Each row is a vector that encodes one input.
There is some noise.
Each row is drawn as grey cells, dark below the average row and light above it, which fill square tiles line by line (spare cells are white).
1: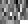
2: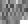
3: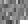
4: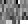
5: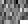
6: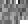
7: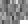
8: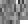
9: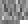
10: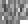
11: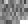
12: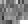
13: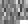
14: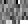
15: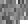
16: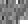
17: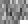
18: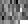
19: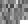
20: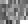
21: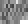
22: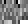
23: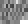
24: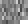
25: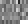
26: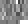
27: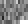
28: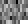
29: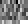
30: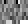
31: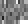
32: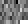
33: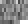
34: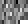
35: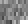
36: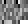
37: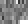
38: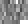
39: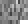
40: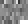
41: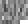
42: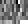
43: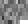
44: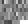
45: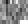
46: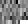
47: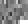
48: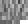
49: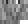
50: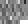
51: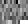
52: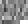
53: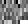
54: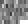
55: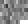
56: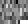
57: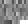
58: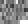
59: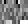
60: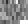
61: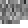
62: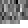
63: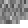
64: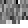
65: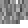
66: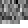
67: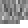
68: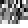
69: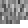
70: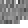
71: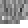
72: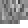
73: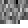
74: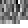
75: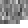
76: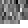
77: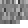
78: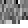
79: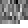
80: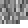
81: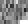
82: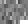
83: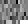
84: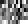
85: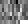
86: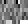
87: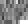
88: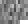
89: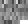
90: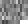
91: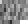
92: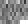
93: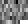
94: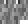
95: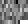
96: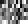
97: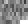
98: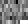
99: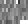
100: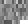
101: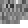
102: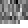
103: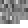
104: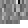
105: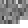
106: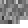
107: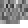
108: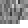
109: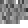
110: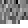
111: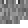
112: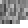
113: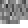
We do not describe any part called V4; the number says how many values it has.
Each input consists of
a list of up to two items, each a true/false value and a value of V4.
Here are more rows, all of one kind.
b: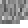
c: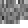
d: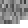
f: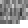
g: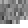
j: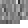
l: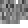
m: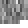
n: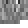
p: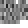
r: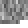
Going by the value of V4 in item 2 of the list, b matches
d and f.
